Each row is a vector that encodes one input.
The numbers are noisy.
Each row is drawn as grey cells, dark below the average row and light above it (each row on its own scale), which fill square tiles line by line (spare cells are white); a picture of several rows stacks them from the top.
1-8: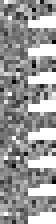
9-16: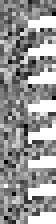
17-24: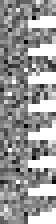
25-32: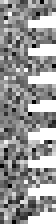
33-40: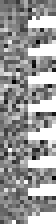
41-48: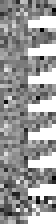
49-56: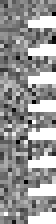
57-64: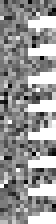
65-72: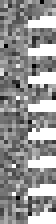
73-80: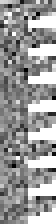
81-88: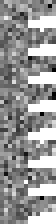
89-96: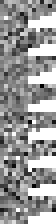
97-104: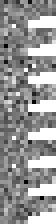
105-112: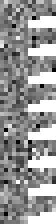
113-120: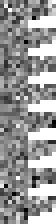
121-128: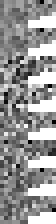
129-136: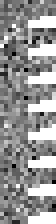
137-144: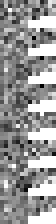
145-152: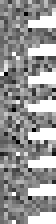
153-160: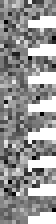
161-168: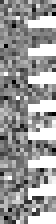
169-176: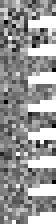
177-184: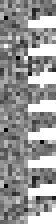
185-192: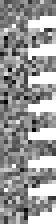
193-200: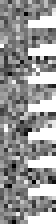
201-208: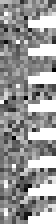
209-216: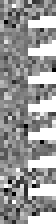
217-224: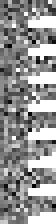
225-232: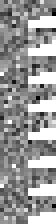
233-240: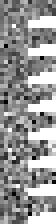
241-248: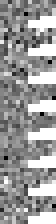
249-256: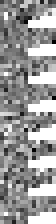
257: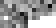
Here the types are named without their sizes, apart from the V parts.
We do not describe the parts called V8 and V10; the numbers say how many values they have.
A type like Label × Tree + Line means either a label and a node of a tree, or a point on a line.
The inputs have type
(Bool × (Line + V8) + V10) × Label.
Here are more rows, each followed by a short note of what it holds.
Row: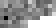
a label, a point on a line and a true/false value
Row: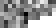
a label, a true/false value and a value of V8
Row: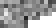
a label, a true/false value and a value of V8
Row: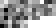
a label, a true/false value and a value of V8
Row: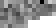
a label, a point on a line and a true/false value
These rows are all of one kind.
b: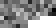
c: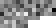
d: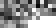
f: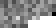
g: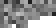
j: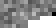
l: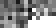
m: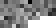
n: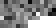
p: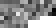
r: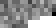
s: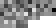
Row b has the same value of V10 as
d, r and s.
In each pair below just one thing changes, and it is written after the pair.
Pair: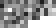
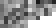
the label
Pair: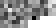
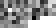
the place on the line
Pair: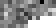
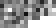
the label
